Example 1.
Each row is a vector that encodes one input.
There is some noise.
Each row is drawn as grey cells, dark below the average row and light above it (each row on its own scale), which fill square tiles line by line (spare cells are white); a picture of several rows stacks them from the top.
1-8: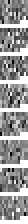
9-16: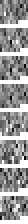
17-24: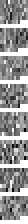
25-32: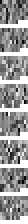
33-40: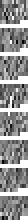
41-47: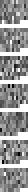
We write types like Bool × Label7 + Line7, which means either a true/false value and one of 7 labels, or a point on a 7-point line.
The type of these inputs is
Label7 × Label7.
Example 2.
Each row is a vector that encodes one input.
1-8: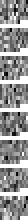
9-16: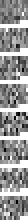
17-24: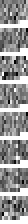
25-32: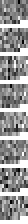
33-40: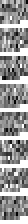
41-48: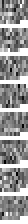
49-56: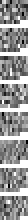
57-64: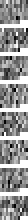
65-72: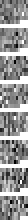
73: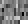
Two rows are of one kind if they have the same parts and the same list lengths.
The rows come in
2 kinds.
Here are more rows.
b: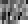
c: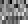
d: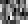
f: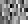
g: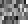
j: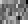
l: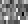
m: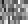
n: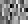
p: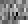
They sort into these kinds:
b, c, d, g, j, l, m, p
f, n

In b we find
a point on a 10-point circle and three true/false values.
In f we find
a fixed value.
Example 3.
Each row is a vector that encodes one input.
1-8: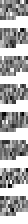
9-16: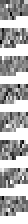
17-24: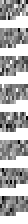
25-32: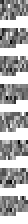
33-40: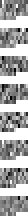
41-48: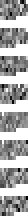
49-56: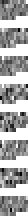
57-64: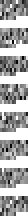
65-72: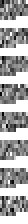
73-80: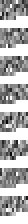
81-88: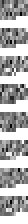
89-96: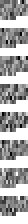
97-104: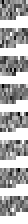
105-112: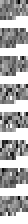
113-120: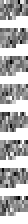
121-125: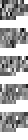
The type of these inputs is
Bool × Label7 + Unit.
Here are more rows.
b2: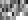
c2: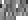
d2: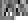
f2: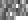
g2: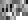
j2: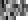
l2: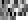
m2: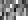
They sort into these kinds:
b2, c2, d2, f2, g2, j2, l2
m2

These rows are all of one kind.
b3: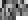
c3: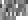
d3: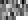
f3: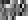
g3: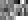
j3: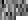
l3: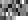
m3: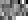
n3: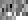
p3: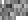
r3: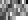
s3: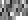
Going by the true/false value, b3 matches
d3, f3 and j3.
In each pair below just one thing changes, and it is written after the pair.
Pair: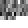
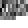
the label
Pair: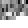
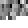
the label
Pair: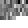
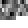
the true/false value
